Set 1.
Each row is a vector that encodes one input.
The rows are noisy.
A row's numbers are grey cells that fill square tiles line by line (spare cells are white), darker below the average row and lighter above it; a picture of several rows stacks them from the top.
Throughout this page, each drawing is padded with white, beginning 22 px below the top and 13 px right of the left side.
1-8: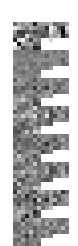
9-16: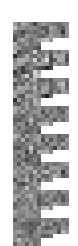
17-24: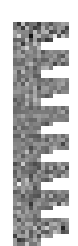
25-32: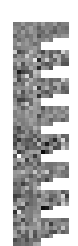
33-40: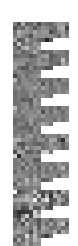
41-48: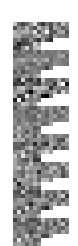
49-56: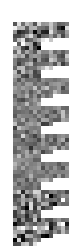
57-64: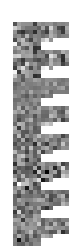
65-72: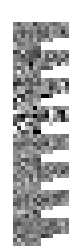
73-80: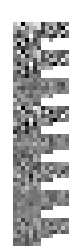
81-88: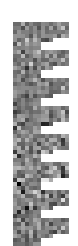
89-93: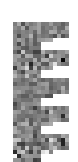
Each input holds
one of 9 labels.
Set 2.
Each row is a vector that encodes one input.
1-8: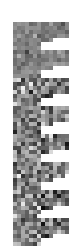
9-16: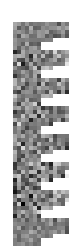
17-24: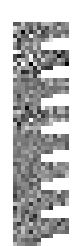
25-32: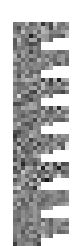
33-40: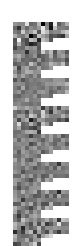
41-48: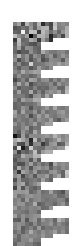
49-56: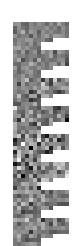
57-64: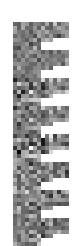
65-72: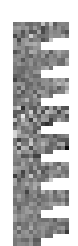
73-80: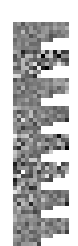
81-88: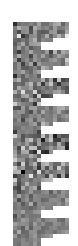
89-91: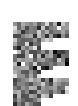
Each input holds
a point on a 9-point circle.
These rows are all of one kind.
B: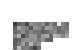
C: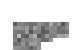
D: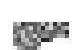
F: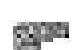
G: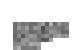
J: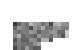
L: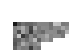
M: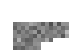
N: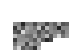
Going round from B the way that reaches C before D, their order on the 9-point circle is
B, J, M, N, G, C, L, D, F.
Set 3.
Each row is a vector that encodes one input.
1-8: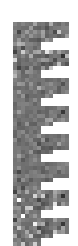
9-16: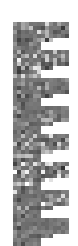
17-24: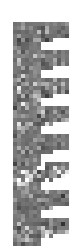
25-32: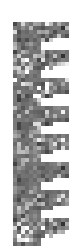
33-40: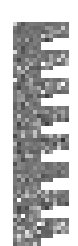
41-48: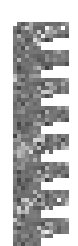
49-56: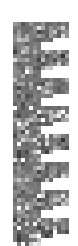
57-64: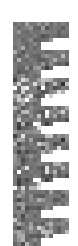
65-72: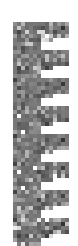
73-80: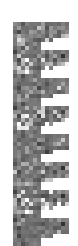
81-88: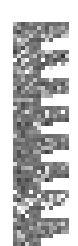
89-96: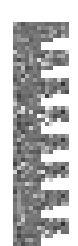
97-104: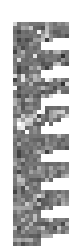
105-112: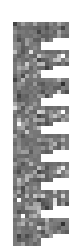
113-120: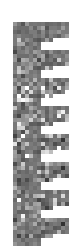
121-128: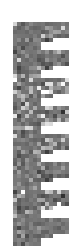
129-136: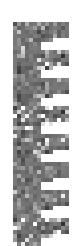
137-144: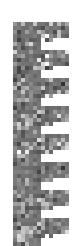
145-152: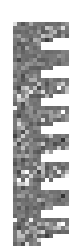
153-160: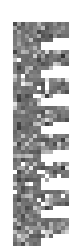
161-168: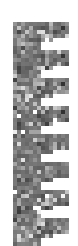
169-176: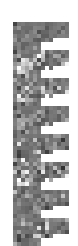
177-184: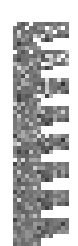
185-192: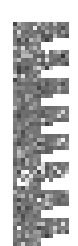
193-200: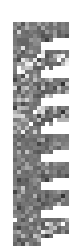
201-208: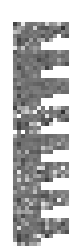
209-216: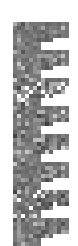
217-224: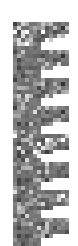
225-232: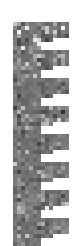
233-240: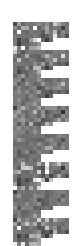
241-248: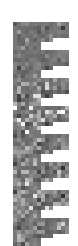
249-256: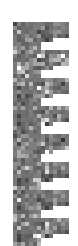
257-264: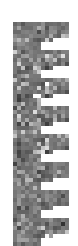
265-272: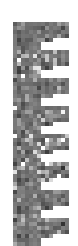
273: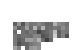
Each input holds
three true/false values.
